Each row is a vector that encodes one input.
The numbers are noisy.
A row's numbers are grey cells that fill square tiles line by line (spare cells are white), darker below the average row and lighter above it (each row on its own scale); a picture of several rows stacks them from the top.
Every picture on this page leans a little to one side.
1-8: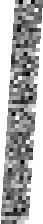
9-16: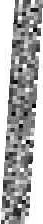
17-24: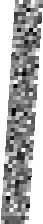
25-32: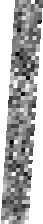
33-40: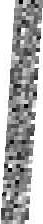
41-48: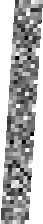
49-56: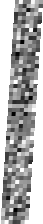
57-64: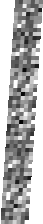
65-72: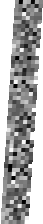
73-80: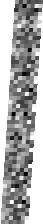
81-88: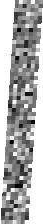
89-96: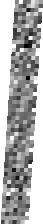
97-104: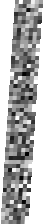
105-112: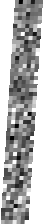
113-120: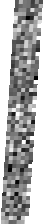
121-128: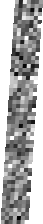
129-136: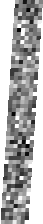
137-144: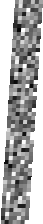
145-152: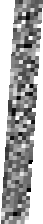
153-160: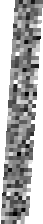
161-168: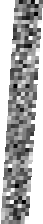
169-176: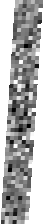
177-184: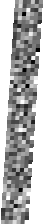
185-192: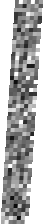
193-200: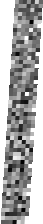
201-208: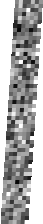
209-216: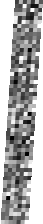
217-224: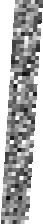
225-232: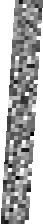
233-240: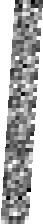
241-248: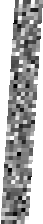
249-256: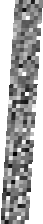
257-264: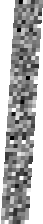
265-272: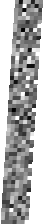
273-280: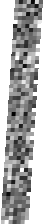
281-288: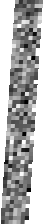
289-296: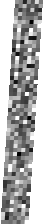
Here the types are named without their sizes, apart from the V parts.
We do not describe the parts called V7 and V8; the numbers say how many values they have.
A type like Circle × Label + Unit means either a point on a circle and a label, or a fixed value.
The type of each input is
List(Line) + (Tree + V8) × V7.
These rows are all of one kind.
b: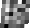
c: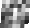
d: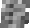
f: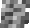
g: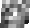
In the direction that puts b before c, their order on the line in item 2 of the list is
b, f, d, g, c.
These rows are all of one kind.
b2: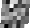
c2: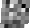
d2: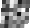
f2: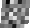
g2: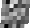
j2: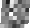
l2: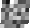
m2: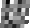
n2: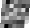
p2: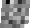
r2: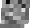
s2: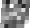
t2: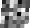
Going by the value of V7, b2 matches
c2, g2, n2 and s2.
